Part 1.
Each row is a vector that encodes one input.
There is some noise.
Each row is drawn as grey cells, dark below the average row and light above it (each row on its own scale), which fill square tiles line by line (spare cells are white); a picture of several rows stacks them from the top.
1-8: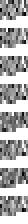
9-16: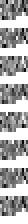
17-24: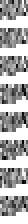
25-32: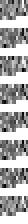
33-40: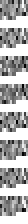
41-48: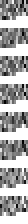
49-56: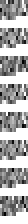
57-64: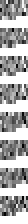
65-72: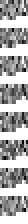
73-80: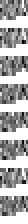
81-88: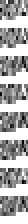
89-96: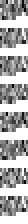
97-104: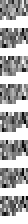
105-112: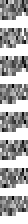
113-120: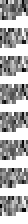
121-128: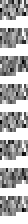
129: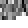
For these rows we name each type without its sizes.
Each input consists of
a true/false value, together with a list of points on a line.
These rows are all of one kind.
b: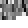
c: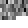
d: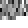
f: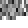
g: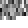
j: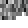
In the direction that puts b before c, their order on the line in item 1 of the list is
g, b, f, d, j, c.
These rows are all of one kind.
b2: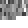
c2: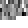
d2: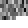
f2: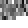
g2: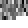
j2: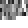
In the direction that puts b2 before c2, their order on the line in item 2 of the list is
b2, c2, f2, g2, j2, d2.
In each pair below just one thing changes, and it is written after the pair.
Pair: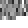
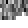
the true/false value
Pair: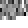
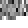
the place on the line in item 1 of the list
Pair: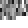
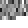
the place on the line in item 1 of the list
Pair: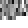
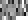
the place on the line in item 1 of the list
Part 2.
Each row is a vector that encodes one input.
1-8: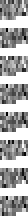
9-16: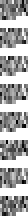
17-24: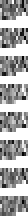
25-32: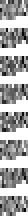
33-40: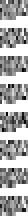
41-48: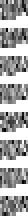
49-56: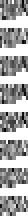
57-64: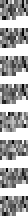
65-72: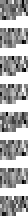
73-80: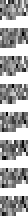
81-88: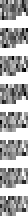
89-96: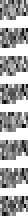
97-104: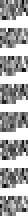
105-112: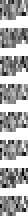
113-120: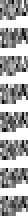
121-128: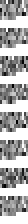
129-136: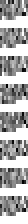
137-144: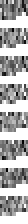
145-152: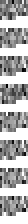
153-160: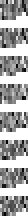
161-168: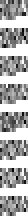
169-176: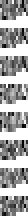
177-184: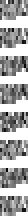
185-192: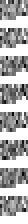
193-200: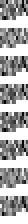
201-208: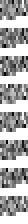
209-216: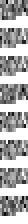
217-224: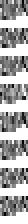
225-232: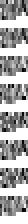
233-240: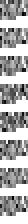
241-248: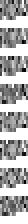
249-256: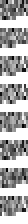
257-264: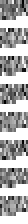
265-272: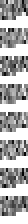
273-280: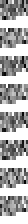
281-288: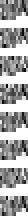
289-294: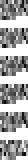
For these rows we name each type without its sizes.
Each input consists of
a true/false value, together with a list of points on a circle.
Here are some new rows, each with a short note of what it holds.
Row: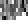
a true/false value, together with a list of two items
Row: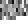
a true/false value, together with a list of one item
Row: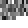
a true/false value, together with a list of two items
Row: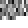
a true/false value, together with a list of one item
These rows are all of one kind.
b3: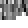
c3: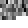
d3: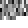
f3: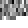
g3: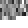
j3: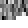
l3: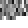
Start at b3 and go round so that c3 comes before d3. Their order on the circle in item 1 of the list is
b3, l3, g3, c3, f3, j3, d3.
